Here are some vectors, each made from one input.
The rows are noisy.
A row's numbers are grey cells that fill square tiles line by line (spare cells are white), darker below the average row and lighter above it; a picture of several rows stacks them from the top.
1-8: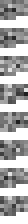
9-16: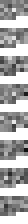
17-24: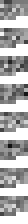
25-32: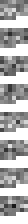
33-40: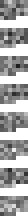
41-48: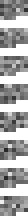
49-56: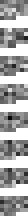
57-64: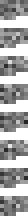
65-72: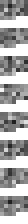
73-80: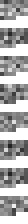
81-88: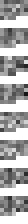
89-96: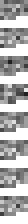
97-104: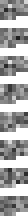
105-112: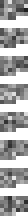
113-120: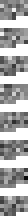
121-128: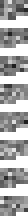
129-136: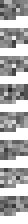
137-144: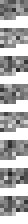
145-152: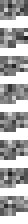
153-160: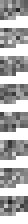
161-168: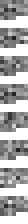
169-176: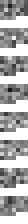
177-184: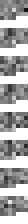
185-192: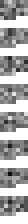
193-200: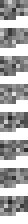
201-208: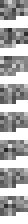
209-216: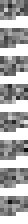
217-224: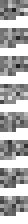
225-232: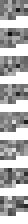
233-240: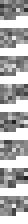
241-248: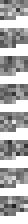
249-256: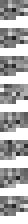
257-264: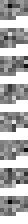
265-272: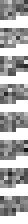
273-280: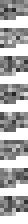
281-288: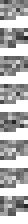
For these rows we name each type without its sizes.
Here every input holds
a node of a tree and a true/false value.
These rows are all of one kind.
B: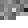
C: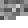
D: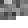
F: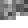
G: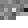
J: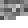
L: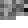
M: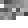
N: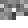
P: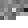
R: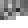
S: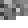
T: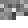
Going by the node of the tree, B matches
C, G, J and P.
